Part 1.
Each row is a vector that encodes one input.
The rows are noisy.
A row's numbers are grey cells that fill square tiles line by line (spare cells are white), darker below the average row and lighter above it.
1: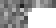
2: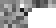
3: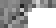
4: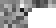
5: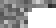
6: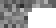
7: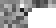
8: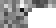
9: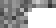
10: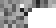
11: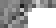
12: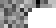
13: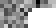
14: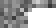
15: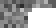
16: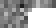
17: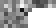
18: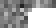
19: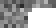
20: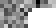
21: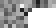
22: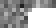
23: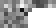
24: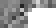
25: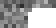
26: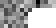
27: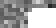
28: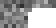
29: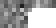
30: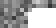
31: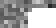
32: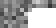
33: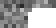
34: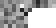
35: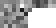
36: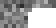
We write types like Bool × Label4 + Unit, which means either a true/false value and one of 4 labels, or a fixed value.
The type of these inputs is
Line4 + Line5.
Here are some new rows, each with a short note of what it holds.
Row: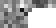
a point on a 4-point line
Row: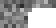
a point on a 5-point line
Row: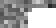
a point on a 5-point line
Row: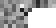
a point on a 4-point line
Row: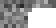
a point on a 5-point line
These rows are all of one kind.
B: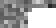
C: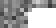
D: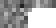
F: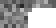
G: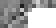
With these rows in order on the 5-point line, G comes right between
C and D.
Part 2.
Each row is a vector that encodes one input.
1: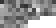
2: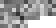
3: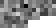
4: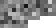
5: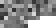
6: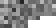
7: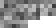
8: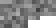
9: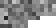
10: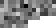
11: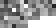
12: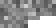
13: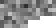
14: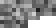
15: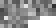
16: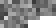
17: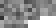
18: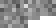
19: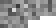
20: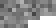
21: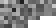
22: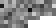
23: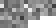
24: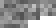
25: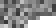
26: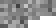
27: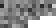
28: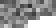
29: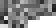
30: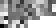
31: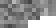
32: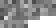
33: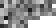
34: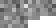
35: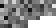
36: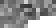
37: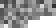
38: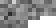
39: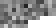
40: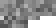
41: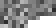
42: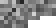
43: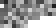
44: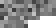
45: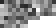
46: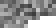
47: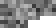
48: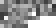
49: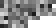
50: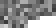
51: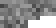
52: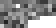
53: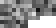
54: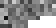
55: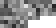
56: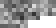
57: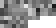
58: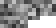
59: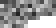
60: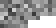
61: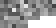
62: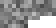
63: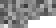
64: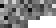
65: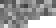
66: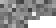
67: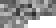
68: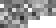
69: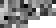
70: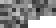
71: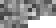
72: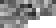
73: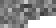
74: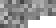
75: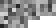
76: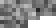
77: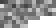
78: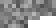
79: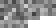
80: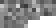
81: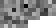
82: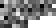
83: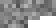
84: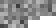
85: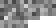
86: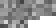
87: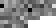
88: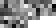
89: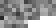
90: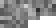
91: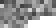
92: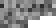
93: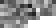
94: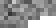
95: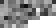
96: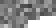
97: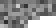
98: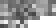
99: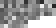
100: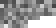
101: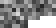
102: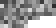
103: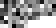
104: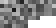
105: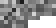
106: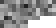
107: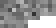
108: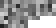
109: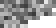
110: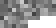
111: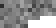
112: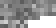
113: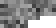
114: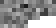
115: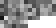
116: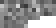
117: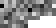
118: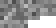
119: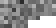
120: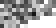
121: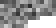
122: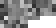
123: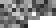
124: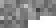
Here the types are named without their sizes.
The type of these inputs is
Bool × Bool × Bool × Bool + Tree.
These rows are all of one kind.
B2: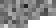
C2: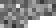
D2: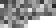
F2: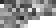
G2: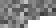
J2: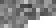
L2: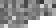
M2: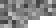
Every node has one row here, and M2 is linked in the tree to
B2.
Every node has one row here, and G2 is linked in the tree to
J2.
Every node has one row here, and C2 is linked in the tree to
F2.
